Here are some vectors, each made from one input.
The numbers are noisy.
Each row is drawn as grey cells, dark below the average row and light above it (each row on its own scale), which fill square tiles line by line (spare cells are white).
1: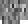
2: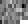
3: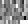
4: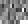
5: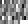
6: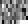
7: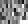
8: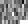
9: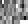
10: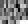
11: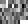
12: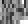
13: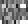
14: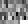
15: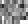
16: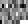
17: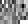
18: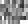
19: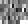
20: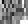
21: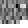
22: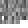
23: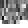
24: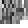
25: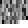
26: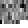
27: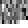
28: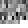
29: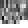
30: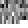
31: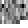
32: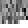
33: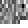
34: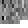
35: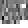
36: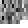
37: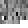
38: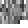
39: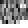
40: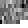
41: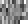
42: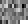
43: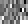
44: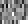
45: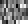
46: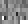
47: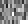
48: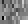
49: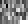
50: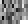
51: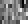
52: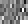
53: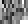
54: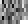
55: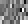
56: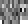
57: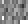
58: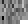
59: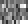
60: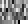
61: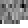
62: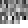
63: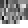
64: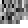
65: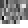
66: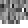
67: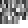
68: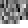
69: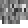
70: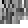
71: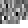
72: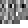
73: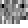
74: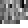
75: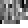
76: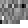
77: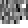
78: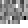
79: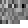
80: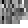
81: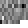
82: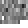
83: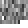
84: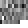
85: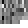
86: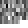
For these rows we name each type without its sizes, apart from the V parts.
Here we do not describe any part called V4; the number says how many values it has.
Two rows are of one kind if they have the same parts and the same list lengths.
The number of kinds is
2.
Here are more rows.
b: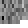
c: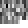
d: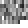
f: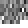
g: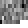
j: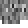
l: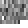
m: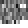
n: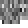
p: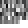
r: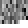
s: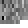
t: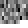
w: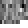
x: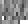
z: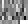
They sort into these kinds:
b, f, j, m, n, r, s, t
c, d, g, l, p, w, x, z

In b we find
three true/false values and a value of V4.
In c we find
a point on a line and three true/false values.
